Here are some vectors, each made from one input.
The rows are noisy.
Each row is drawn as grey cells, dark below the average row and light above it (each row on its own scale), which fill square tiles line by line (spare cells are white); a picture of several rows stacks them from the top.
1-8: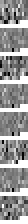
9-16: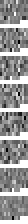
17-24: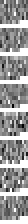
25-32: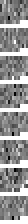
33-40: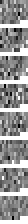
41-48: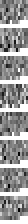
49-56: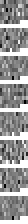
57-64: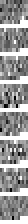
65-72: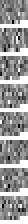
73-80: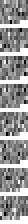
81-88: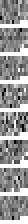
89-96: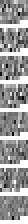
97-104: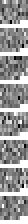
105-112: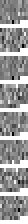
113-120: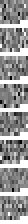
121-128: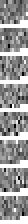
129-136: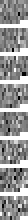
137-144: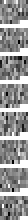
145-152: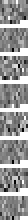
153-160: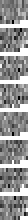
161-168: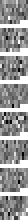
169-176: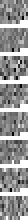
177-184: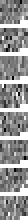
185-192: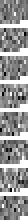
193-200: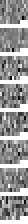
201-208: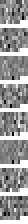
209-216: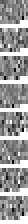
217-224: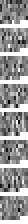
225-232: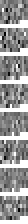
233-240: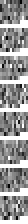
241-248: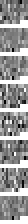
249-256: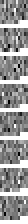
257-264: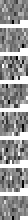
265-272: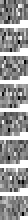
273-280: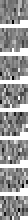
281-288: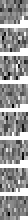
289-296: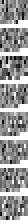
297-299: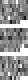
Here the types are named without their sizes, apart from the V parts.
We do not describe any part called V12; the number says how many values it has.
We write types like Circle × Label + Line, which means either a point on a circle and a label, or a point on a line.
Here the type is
List(Circle) × V12 × V12.
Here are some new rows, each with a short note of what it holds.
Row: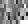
two values of V12, together with a list of two items
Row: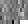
two values of V12, together with a list of two items
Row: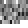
two values of V12, together with a list of one item
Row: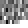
two values of V12, together with a list of two items
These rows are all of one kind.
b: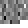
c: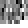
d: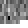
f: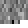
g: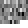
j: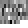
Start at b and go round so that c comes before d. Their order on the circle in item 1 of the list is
b, f, c, j, d, g.
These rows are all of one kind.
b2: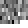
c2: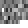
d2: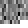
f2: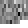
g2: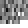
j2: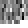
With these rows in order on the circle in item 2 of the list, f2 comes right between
c2 and g2.
